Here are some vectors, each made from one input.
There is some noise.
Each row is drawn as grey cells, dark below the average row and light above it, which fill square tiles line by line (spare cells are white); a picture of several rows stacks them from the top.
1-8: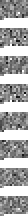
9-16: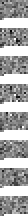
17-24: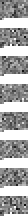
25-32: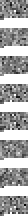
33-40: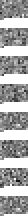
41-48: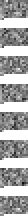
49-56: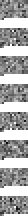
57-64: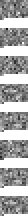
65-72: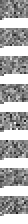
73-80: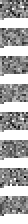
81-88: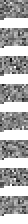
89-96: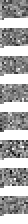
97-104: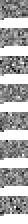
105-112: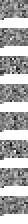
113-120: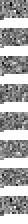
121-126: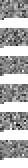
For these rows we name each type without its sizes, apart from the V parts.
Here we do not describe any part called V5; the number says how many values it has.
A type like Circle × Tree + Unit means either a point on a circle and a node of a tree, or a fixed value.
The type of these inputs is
List(Circle) + V5 × V5.
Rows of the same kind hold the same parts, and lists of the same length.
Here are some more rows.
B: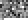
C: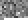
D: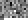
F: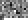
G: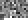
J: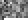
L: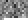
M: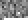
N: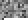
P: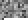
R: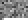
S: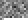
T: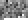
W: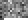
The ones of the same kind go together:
B
C, L, M, R
D, F, G
J, T, W
N, P, S

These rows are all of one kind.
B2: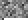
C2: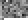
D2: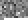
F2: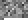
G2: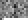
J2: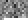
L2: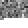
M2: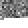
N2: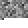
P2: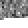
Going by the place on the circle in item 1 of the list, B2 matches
F2 and N2.
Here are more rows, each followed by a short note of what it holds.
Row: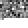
the empty list
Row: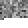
a list of one item
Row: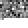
the empty list
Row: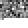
the empty list
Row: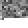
a list of two items
